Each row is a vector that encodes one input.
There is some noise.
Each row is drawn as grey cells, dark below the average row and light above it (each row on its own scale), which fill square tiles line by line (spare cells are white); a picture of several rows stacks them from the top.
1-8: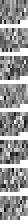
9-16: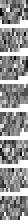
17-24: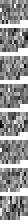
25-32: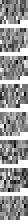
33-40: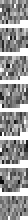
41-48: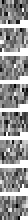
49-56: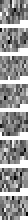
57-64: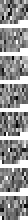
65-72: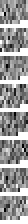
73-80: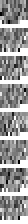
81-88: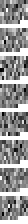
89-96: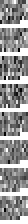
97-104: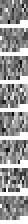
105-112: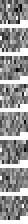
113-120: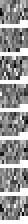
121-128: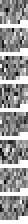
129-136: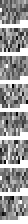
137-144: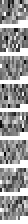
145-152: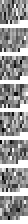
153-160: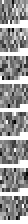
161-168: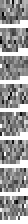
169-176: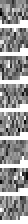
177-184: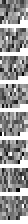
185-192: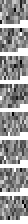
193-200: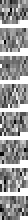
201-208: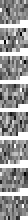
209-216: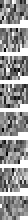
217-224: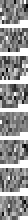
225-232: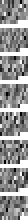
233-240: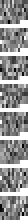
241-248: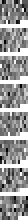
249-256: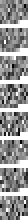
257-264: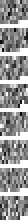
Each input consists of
a point on a 10-point line, together with either a point on a 5-point circle and a true/false value, or a point on an 11-point circle.
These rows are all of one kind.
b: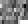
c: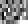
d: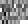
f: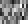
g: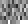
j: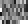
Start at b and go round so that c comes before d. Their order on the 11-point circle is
b, g, f, c, d, j.
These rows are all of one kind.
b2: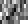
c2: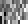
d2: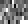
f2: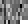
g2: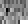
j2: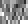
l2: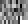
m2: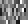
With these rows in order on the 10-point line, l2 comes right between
b2 and d2.
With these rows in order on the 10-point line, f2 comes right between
d2 and m2.
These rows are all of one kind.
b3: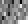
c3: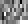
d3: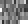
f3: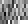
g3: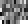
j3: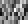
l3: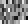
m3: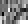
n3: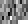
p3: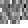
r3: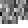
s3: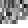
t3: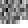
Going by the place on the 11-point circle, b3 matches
f3, j3, n3 and r3.
